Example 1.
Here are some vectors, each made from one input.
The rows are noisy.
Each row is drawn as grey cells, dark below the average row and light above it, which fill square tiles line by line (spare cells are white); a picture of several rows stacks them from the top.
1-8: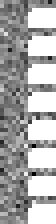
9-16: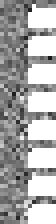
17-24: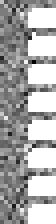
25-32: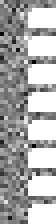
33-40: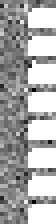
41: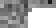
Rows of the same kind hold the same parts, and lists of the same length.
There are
2 kinds of row.
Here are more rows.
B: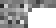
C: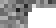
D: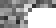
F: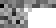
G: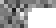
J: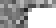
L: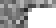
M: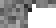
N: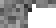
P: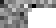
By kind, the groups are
B, C, D, F, G, M, N
J, L, P

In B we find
a point on a 6-point circle and a true/false value.
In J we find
a true/false value.
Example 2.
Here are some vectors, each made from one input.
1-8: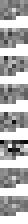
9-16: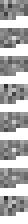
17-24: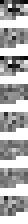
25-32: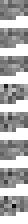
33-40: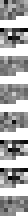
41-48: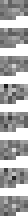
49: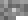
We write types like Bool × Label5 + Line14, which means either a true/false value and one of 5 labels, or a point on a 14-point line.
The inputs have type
List2(Line4).
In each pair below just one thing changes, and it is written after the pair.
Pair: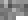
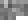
the place on the 4-point line in item 2 of the list
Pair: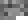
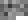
the place on the 4-point line in item 2 of the list
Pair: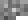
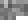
the place on the 4-point line in item 1 of the list
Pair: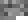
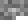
the place on the 4-point line in item 1 of the list
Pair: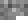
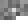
the place on the 4-point line in item 1 of the list
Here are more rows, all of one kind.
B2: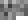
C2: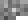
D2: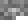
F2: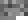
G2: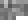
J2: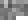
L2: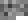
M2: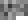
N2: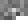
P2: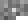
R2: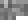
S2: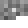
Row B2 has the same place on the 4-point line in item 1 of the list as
F2, L2 and M2.
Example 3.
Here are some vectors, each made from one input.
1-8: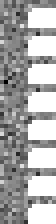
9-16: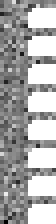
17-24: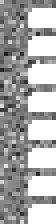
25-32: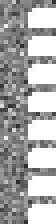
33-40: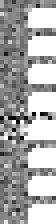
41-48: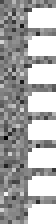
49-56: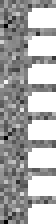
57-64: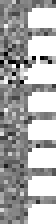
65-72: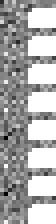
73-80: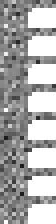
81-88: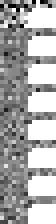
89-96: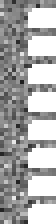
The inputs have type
Bool × Circle6 + Unit.
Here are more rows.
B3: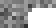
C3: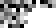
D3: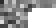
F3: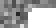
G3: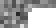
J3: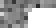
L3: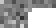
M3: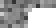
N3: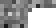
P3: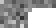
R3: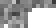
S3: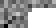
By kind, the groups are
B3, D3, F3, G3, J3, L3, M3, N3, P3, R3, S3
C3

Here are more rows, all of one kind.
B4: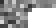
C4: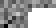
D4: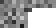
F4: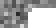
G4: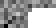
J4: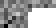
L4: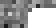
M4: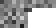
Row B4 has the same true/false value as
D4 and M4.
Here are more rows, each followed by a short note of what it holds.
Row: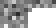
a point on a 6-point circle and a true/false value
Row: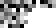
a fixed value
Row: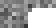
a point on a 6-point circle and a true/false value
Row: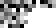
a fixed value
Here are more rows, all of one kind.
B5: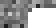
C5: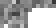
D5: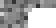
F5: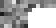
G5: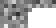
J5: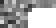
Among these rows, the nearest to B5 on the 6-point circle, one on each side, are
D5 and J5.
